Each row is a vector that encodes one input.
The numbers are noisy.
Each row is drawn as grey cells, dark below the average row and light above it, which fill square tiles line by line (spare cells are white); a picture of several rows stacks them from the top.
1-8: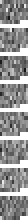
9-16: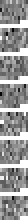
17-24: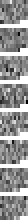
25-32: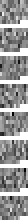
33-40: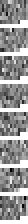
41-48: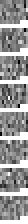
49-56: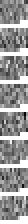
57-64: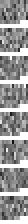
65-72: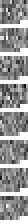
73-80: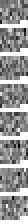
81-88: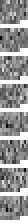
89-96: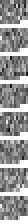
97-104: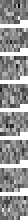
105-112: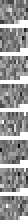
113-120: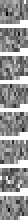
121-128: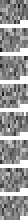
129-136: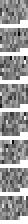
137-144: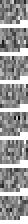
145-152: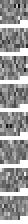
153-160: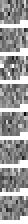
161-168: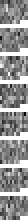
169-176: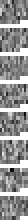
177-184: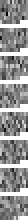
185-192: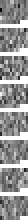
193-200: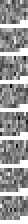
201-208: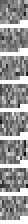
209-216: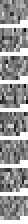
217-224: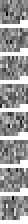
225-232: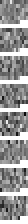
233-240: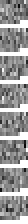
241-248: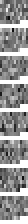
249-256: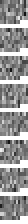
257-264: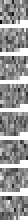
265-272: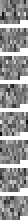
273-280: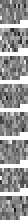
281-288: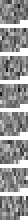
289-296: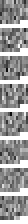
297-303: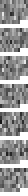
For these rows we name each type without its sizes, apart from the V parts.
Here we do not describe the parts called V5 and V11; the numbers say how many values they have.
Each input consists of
a point on a circle and a value of V11, together with either three true/false values, or a value of V5.
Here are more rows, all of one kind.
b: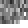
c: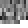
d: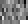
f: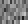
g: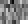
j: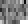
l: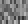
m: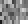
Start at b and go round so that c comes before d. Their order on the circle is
b, c, g, m, d, f, l, j.
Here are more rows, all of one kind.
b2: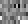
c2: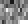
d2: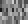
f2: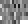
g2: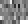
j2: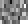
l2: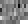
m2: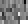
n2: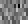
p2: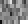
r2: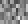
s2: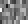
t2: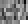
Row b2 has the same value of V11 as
f2, g2, l2 and n2.
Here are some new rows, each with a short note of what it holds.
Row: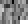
a point on a circle, three true/false values and a value of V11
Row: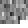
a point on a circle, three true/false values and a value of V11
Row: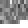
a point on a circle, a value of V5 and a value of V11
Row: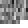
a point on a circle, a value of V5 and a value of V11
